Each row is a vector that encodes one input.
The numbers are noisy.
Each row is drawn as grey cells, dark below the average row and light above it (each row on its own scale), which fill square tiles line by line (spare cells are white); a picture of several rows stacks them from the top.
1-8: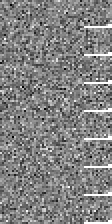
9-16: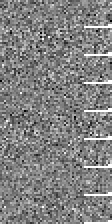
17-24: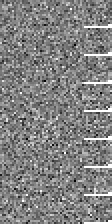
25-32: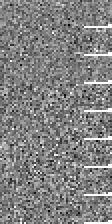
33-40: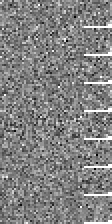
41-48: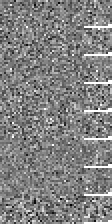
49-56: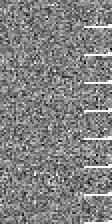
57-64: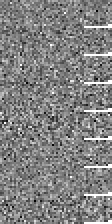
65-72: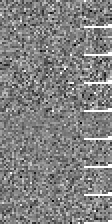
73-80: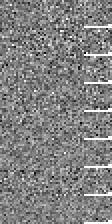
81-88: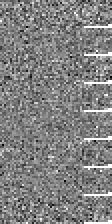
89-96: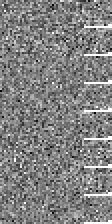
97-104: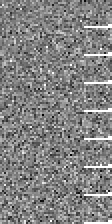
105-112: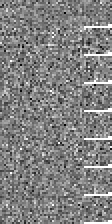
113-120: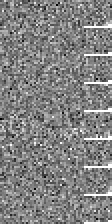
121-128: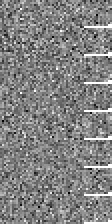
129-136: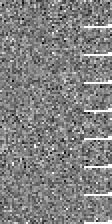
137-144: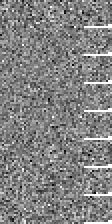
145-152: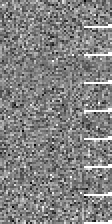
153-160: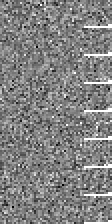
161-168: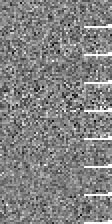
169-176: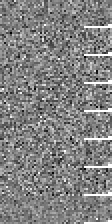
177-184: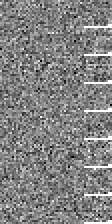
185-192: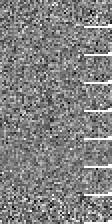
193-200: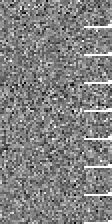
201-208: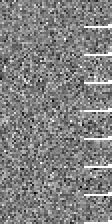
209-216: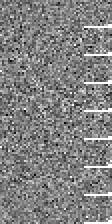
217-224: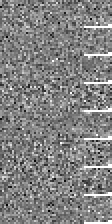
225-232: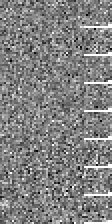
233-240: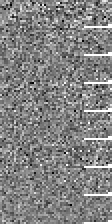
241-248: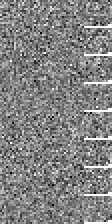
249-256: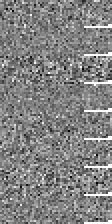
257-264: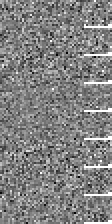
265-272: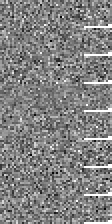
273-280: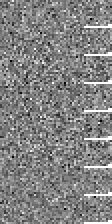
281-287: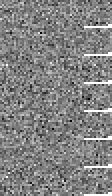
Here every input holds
a point on an 11-point line, a node of a 9-node tree and a true/false value, together with either a fixed value, or a node of a 9-node tree.
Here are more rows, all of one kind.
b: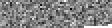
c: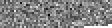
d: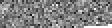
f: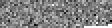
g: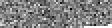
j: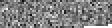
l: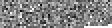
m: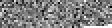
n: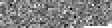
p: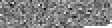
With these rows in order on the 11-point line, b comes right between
f and g.
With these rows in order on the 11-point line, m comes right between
j and p.
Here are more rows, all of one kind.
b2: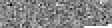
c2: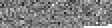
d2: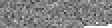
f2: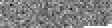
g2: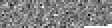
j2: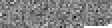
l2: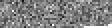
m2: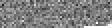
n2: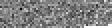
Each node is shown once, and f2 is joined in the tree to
c2, j2 and n2.
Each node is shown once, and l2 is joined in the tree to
j2.
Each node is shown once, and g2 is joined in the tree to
b2 and c2.
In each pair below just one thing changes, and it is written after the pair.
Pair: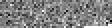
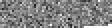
the true/false value
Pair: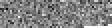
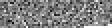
the true/false value
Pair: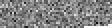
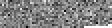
the node of one of the two trees
